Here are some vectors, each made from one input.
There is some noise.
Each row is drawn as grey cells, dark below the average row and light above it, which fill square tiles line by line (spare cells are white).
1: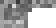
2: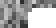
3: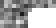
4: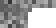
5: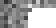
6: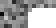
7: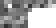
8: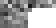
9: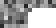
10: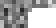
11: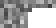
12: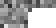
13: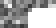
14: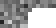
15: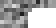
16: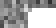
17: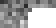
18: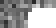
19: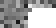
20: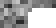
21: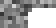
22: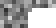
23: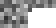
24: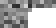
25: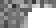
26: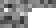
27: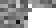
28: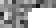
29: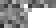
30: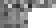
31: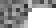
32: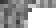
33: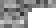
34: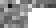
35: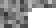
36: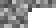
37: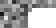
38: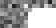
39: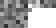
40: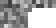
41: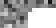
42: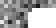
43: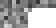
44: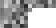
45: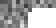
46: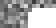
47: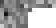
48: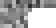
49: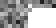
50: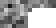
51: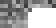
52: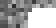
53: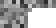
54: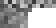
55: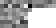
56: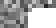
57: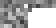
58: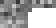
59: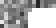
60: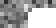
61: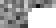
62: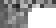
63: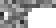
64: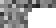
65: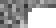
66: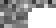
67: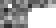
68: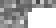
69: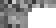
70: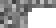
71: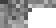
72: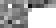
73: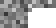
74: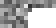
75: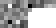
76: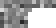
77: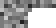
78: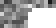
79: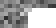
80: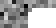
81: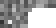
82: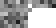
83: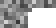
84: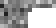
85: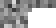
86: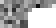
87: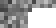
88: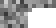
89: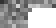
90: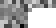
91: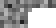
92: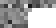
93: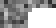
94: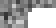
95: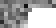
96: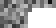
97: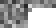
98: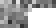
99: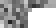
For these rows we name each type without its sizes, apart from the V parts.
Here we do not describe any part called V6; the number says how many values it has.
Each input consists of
a point on each of two lines, together with either a node of a tree, or a value of V6.
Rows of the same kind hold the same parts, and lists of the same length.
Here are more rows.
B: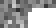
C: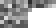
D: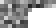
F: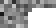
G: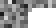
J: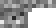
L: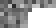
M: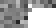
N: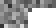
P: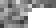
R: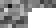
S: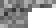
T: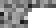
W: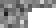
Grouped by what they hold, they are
B, F, G, J, L, M, S, W
C, D, N, P, R, T

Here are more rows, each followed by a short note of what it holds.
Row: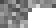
a point on each of two lines and a value of V6
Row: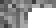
a point on each of two lines and a value of V6
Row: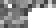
a point on each of two lines and a value of V6
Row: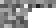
a point on each of two lines and a node of a tree
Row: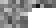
a point on each of two lines and a node of a tree
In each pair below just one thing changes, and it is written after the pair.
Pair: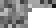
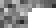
the place on one of the two lines
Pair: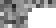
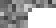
the node of the tree
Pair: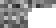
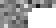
the place on one of the two lines
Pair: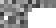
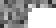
the place on one of the two lines
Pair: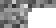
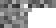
the node of the tree
